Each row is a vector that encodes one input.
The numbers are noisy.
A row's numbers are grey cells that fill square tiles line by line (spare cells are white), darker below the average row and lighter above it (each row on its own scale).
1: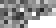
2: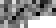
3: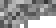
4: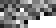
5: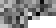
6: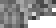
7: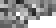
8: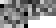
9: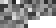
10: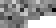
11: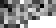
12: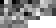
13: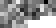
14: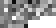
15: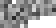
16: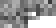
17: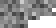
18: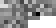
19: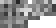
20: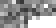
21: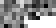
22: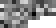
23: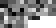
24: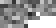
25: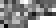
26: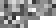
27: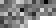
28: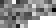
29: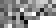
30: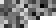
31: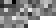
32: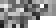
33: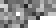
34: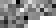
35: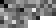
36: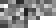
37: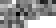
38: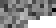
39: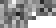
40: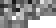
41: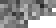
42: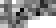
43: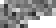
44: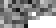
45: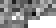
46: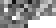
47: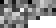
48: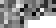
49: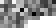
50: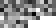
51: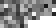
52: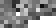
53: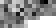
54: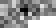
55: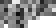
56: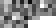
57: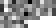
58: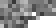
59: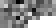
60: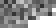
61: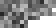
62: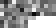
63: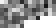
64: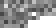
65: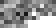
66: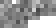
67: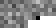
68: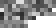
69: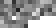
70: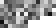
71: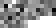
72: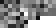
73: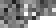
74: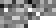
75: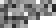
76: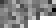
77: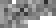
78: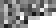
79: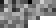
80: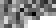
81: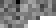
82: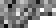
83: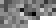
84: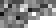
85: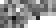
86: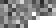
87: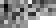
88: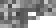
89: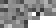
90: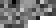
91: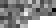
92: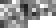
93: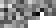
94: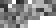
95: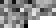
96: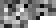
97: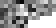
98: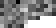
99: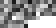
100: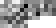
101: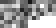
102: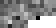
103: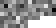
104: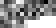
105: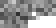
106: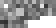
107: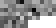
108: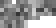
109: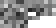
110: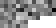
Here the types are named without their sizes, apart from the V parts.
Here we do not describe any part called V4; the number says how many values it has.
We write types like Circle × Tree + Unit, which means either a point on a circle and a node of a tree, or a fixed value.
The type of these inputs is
(Bool × Bool × Bool × Bool + Unit) × Label × V4.
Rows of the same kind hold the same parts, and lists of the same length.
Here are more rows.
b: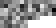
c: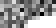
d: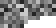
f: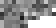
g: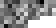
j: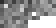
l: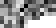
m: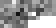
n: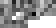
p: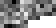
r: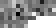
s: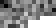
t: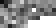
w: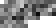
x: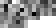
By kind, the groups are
b, c, d, f, g, j, l, m, p, r, s, t, w, x
n

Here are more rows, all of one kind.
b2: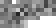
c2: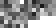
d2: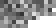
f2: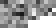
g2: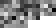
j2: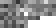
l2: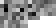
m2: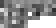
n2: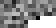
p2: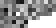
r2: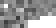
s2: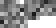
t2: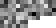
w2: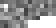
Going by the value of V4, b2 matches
c2, l2 and s2.
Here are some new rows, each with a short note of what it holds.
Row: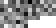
a label and a value of V4
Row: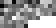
a label and a value of V4
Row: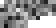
a label, four true/false values and a value of V4
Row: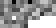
a label and a value of V4
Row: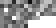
a label and a value of V4
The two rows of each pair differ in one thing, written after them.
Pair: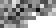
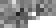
the label
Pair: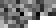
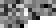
the label
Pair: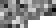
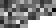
one of the four true/false values
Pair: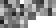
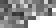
the value of V4
